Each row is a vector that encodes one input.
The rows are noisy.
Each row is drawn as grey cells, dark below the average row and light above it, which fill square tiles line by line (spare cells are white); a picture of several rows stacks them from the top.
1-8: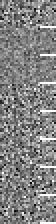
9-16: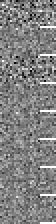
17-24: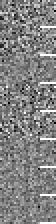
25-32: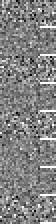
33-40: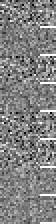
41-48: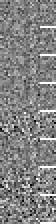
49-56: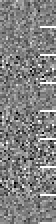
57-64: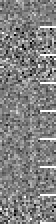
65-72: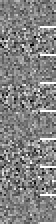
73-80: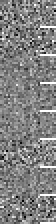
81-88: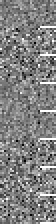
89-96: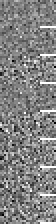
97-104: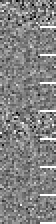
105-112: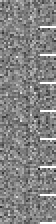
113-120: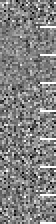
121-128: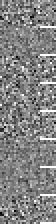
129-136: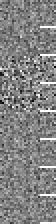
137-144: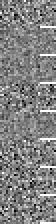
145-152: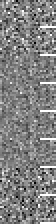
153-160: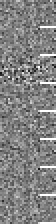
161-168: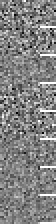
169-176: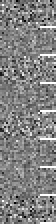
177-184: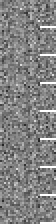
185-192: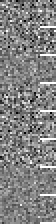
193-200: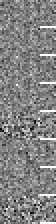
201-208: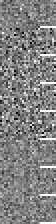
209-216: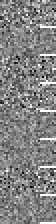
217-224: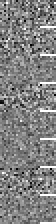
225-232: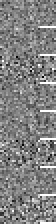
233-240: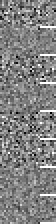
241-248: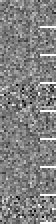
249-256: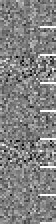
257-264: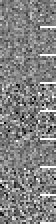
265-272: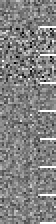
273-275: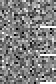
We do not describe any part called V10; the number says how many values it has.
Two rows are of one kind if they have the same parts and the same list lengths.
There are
3 kinds of row.
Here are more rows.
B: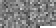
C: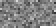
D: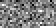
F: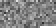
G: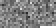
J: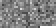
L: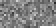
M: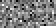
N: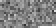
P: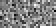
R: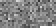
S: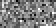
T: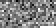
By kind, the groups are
B, C, F, G, J, L, N, R
D, M, S, T
P

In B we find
a true/false value and a value of V10.
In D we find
a point on an 8-point line.
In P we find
a point on each of two 6-point circles.
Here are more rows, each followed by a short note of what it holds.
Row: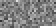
a true/false value and a value of V10
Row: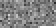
a true/false value and a value of V10
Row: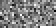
a point on each of two 6-point circles
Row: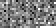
a point on an 8-point line
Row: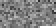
a true/false value and a value of V10
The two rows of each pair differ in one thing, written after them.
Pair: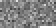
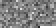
the true/false value
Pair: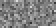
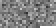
the true/false value
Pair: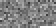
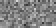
the value of V10
